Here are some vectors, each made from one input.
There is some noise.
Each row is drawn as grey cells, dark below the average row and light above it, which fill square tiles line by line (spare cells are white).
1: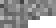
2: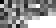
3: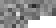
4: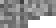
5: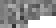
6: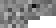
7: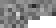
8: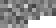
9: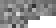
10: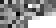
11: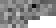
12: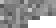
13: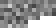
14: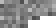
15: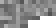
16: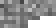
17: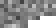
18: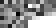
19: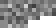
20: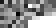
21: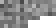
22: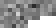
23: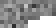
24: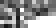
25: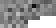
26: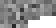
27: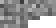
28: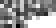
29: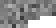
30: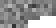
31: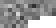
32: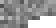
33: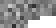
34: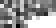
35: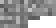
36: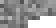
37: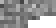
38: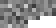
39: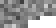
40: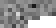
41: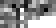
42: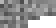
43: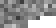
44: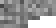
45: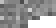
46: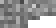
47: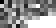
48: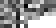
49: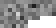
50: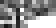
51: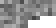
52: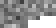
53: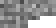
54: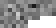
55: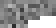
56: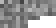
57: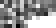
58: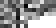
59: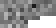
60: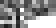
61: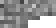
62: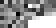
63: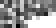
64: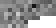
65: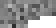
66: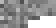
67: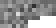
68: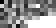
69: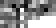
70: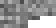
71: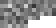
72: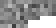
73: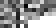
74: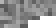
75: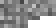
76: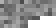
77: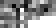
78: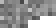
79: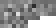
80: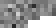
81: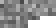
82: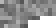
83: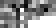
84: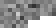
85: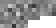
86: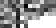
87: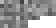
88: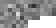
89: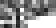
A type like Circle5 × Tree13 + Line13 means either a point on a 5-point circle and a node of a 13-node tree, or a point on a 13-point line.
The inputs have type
Bool × (Tree9 + Unit) + Circle6.
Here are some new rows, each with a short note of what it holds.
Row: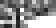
a point on a 6-point circle
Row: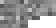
a node of a 9-node tree and a true/false value
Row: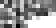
a point on a 6-point circle
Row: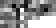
a point on a 6-point circle
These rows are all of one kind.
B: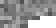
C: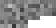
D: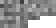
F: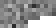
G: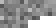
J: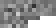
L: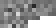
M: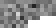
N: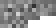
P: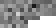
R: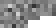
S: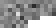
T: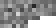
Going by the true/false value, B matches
D and G.
